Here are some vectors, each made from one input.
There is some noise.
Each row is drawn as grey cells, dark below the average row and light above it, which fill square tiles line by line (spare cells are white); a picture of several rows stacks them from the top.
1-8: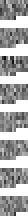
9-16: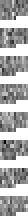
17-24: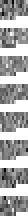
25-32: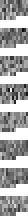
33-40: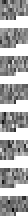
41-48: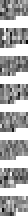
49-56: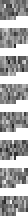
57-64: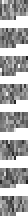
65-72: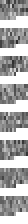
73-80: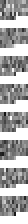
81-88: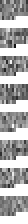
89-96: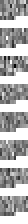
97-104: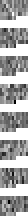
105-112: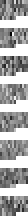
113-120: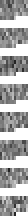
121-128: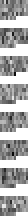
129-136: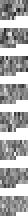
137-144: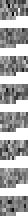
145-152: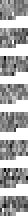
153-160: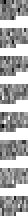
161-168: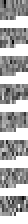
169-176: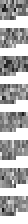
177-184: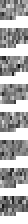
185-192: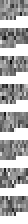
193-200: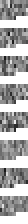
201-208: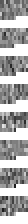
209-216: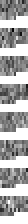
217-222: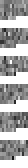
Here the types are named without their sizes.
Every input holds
a point on each of two lines and a node of a tree, together with either a fixed value, or a node of a tree.
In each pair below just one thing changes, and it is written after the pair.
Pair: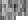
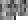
the place on one of the two lines
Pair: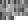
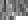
the node of one of the two trees
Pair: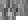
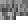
the node of one of the two trees
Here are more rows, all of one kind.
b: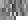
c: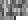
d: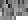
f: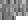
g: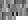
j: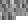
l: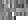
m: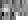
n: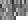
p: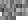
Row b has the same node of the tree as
c and g.
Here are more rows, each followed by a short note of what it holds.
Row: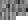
a point on each of two lines and a node of a tree
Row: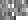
a point on each of two lines and a node of a tree
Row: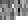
a point on each of two lines and a node of a tree
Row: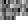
a point on each of two lines and a node of a tree
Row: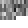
a point on each of two lines and a node of each of two trees
